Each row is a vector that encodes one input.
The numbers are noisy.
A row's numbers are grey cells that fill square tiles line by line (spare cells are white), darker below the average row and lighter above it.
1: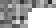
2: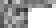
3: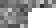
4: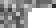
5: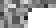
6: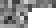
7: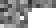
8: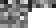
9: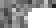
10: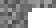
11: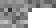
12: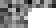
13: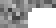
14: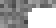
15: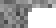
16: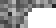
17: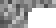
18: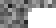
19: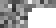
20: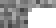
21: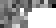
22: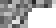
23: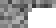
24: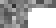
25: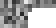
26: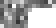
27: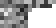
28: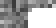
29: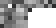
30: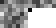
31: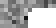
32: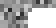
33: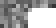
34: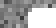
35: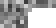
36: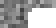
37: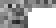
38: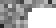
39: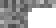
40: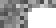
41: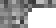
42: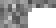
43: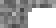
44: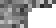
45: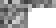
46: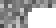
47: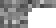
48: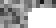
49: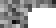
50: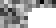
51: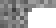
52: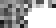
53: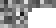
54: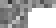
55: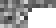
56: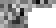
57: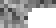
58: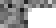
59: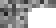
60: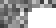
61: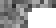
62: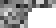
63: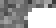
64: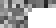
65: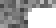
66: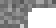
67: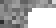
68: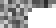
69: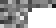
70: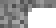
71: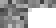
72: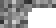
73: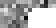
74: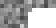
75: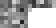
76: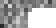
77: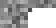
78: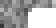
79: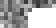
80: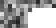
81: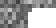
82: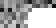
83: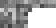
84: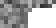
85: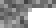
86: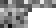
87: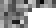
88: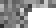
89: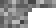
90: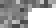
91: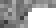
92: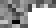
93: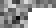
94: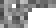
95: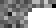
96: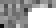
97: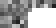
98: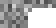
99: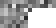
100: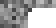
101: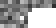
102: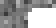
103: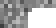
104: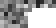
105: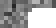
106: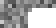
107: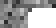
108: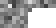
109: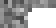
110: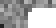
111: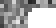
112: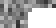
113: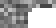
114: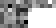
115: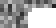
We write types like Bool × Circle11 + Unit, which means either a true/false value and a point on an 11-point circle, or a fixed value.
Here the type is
Line9 + List2(Line3 × Line7).
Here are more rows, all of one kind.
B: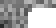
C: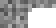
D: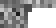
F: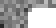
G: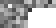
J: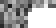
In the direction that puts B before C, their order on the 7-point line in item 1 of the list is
B, F, J, G, D, C.
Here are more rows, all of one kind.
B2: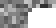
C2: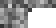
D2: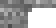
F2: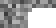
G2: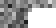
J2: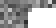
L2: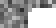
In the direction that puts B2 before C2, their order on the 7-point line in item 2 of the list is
G2, L2, B2, F2, C2, D2, J2.
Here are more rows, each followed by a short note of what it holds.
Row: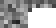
a point on a 9-point line
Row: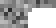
a point on a 9-point line
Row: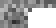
a point on a 9-point line
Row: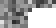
a point on a 9-point line
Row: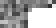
a list of two items
